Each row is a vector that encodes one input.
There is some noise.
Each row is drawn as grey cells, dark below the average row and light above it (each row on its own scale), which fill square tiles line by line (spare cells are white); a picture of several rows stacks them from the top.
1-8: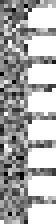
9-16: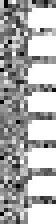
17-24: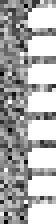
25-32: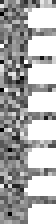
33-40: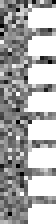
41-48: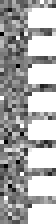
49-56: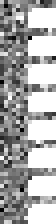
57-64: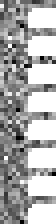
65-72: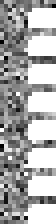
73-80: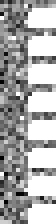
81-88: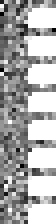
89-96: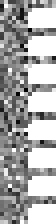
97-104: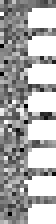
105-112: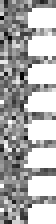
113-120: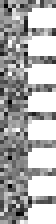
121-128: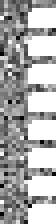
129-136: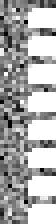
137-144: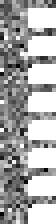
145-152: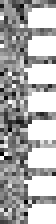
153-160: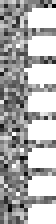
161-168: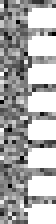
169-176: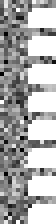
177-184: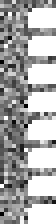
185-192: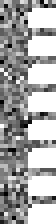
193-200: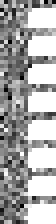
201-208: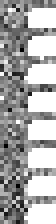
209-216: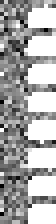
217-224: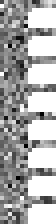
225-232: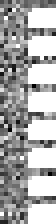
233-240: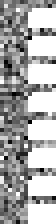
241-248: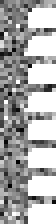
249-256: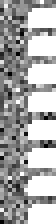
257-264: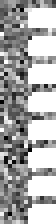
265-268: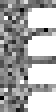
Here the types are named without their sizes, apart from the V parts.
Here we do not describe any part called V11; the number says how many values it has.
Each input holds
a label, together with either a point on a line, or a value of V11.
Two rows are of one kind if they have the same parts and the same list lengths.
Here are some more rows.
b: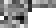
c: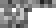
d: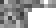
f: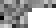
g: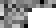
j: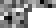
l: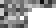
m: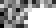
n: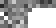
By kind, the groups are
b, c, j
d, f, g, l, m, n

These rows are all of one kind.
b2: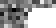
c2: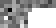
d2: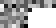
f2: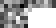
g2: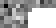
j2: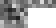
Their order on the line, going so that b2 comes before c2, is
b2, g2, f2, d2, c2, j2.
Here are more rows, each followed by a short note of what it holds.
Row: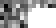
a label and a point on a line
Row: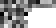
a label and a point on a line
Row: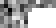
a label and a point on a line
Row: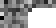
a label and a point on a line
